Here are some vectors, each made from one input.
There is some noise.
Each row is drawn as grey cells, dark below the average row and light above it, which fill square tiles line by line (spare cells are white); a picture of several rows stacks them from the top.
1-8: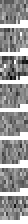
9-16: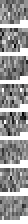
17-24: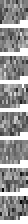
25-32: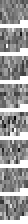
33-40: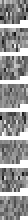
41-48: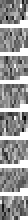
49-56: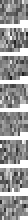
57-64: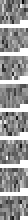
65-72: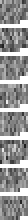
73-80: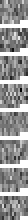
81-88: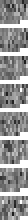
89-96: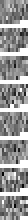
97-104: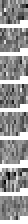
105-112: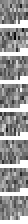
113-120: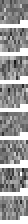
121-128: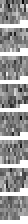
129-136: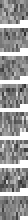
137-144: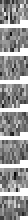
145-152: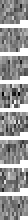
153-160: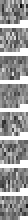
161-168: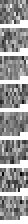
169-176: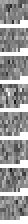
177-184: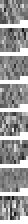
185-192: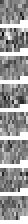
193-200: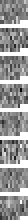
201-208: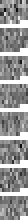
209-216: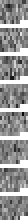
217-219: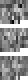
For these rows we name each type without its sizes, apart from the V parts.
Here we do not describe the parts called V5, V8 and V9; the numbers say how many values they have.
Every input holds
a node of a tree, a true/false value, a value of V5 and a value of V9, together with either a point on a line, or a value of V8.
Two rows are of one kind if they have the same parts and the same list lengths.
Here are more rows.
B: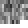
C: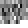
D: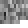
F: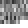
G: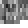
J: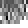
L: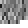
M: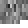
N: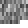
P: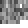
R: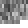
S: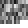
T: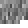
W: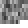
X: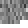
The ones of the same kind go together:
B, C, D, F, G, J, M, N, R, S, T, W, X
L, P

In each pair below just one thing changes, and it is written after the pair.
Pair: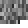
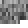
the true/false value
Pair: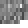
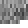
the value of V9
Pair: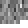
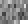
the true/false value
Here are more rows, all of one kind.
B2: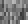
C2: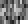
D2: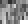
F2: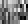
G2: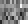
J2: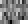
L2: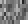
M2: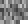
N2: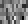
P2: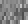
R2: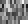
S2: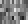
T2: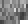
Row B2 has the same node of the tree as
G2, M2 and T2.
